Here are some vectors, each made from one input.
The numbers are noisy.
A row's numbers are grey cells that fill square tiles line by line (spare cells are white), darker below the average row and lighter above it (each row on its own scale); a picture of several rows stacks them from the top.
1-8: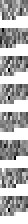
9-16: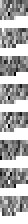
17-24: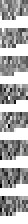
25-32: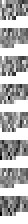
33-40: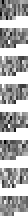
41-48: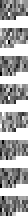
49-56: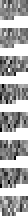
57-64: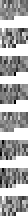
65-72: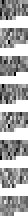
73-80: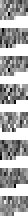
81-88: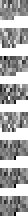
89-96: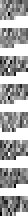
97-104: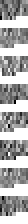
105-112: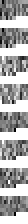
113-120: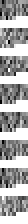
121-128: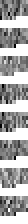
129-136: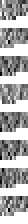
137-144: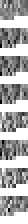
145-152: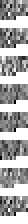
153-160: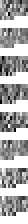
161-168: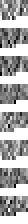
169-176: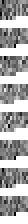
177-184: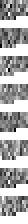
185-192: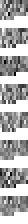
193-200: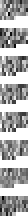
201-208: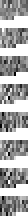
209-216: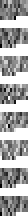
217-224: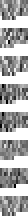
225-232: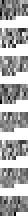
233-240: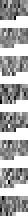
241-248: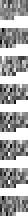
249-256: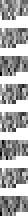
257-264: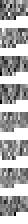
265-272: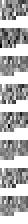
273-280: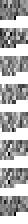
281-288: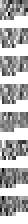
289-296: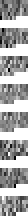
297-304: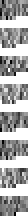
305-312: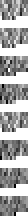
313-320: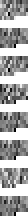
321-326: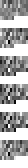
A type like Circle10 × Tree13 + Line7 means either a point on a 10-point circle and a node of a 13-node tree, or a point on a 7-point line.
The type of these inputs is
Bool × Bool × Bool + Unit.
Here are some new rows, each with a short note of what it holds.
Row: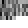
three true/false values
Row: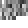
three true/false values
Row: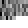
three true/false values
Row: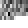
three true/false values
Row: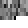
three true/false values
